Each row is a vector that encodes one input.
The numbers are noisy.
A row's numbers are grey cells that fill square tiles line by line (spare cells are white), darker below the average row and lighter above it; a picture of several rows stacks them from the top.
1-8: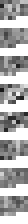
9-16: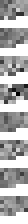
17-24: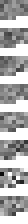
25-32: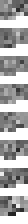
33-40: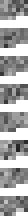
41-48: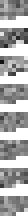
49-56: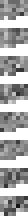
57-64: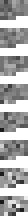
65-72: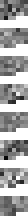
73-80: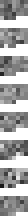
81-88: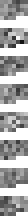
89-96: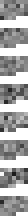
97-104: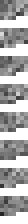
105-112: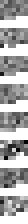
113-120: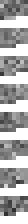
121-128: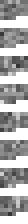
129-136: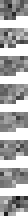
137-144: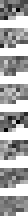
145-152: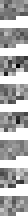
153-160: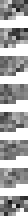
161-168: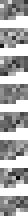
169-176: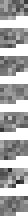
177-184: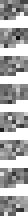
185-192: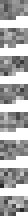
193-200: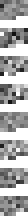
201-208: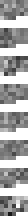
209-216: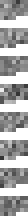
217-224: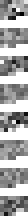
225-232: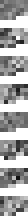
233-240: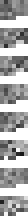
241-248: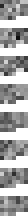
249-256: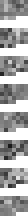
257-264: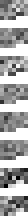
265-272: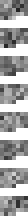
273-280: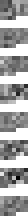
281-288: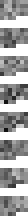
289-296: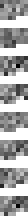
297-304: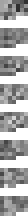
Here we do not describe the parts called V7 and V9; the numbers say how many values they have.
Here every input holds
a value of V9, together with either a point on a 4-point line and a true/false value, or a value of V7.
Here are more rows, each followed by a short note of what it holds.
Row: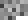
a value of V7 and a value of V9
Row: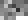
a value of V7 and a value of V9
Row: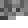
a point on a 4-point line, a true/false value and a value of V9
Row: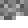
a value of V7 and a value of V9
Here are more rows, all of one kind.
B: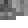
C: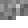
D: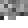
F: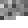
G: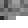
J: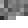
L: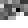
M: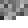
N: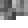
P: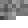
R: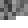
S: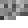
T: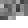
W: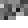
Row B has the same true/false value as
C, N and R.
